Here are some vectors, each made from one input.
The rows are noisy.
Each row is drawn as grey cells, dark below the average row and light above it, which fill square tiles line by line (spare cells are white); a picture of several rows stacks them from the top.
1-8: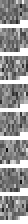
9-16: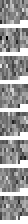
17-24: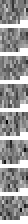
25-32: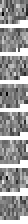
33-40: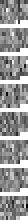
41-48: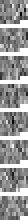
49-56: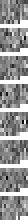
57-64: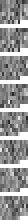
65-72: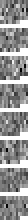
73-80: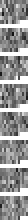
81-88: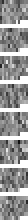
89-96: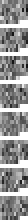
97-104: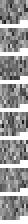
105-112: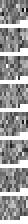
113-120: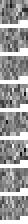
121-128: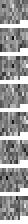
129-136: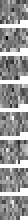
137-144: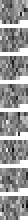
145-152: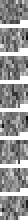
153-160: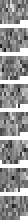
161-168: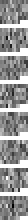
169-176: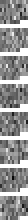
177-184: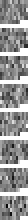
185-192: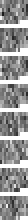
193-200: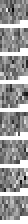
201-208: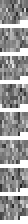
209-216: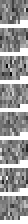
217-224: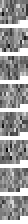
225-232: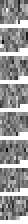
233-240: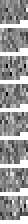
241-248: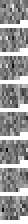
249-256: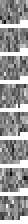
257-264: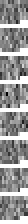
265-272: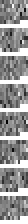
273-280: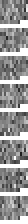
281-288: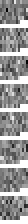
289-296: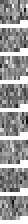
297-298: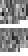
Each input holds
a point on a 6-point line, together with either a point on a 6-point line, or three true/false values.
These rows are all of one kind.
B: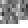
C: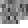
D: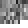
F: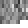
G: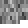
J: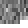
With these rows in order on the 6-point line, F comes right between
D and G.
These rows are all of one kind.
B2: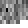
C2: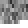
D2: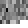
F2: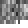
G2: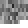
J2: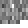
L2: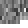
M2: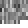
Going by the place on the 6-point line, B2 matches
D2 and F2.
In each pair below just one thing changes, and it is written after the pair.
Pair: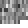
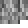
the place on the 6-point line
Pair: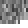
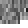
one of the three true/false values
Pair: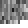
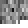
the place on the 6-point line
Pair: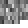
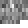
one of the three true/false values
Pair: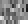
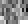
one of the three true/false values
